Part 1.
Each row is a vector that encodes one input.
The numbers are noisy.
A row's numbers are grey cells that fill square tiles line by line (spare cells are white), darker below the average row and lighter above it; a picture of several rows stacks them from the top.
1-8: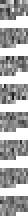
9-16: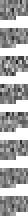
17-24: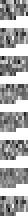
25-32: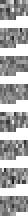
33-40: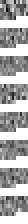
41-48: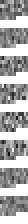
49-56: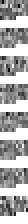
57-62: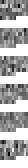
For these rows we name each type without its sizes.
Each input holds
a node of a tree.
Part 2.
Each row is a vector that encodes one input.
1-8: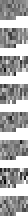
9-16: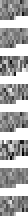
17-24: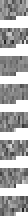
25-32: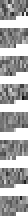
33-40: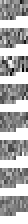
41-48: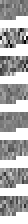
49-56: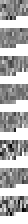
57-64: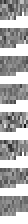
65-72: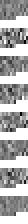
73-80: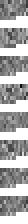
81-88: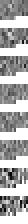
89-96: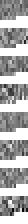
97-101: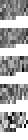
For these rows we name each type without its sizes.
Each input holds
a point on a circle.
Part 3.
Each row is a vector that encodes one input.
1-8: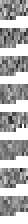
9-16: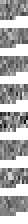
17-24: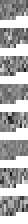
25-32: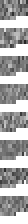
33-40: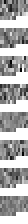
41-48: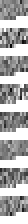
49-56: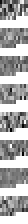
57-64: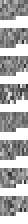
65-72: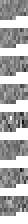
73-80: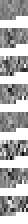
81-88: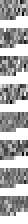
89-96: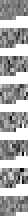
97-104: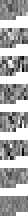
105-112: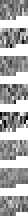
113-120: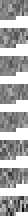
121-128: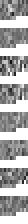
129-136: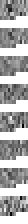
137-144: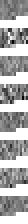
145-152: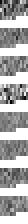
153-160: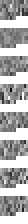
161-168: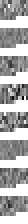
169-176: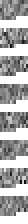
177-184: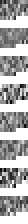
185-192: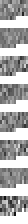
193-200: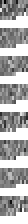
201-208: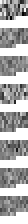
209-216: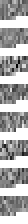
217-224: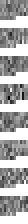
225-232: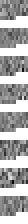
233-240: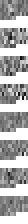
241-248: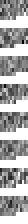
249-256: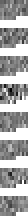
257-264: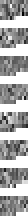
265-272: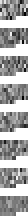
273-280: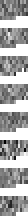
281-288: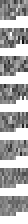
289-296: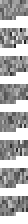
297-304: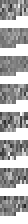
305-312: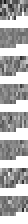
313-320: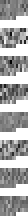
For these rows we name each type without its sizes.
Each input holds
four true/false values.
